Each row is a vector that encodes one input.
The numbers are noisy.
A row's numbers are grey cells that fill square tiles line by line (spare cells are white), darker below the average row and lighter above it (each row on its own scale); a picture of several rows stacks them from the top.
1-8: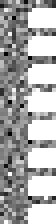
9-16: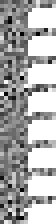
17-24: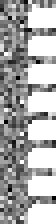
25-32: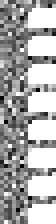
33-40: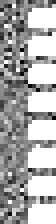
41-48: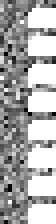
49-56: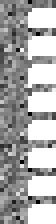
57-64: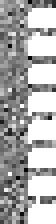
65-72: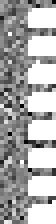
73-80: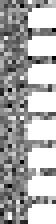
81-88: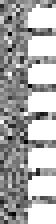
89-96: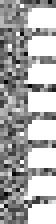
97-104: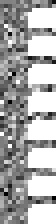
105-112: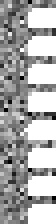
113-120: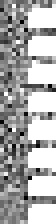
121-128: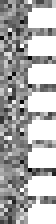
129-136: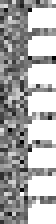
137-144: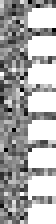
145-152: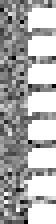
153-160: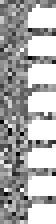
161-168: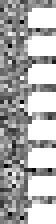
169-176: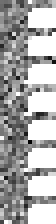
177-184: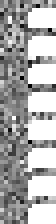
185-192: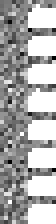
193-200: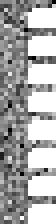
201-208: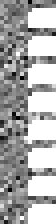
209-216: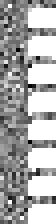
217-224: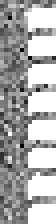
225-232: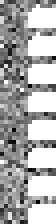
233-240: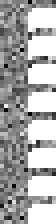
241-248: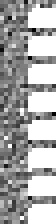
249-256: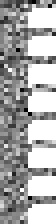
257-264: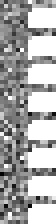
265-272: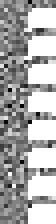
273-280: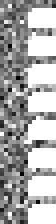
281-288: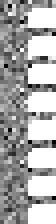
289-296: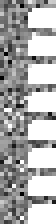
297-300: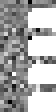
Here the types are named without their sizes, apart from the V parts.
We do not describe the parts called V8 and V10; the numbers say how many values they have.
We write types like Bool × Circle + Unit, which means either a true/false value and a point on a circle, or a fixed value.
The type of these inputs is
(Circle + Line) × V8 + V10.
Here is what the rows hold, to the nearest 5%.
About 75% of them hold a value of V8, together with either a point on a circle, or a point on a line. The rest hold a value of V10.
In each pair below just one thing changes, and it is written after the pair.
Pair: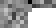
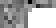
the place on the circle
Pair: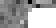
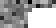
the place on the circle
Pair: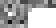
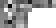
the value of V8
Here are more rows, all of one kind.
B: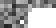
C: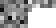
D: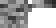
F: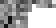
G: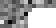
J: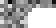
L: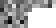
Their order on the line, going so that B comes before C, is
D, G, J, B, C, L, F.
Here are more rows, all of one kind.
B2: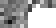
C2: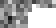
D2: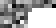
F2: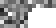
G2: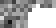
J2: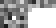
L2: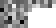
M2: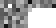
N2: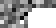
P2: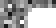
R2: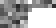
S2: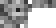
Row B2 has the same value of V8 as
C2 and G2.
